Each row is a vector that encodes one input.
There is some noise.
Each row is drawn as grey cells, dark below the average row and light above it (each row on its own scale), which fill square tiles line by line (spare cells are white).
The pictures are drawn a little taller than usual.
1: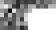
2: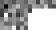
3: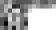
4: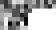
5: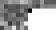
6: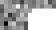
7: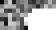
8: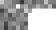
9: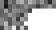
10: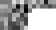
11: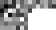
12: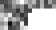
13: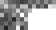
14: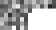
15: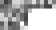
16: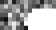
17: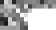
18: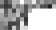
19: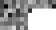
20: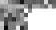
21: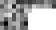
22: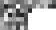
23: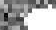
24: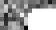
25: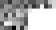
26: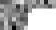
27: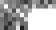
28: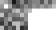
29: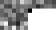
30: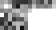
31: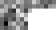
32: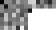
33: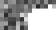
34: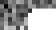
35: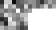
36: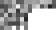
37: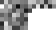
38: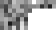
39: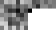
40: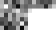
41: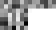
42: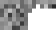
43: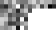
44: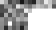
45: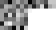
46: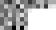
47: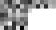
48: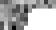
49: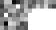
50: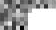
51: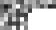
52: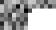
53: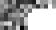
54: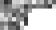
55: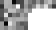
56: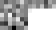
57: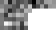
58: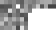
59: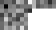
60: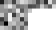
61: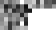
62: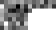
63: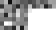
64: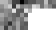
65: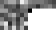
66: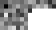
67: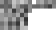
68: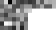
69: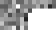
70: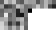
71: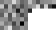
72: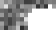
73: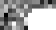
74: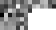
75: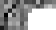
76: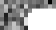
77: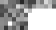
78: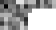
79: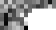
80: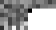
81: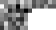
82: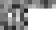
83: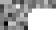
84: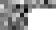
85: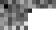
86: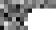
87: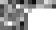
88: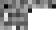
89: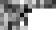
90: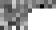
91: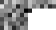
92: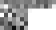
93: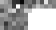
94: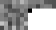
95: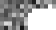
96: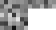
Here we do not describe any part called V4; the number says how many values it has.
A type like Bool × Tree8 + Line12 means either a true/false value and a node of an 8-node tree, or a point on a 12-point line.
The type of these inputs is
Tree7 × (Tree7 + V4).
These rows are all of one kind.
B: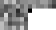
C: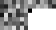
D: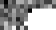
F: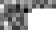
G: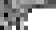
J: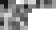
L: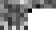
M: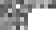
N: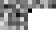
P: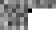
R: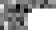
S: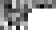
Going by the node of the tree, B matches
C and N.
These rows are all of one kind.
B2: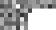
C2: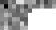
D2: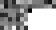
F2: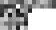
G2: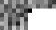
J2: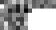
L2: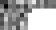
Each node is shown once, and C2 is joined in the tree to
L2.
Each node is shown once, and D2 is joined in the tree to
J2.
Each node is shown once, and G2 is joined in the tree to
B2, J2 and L2.
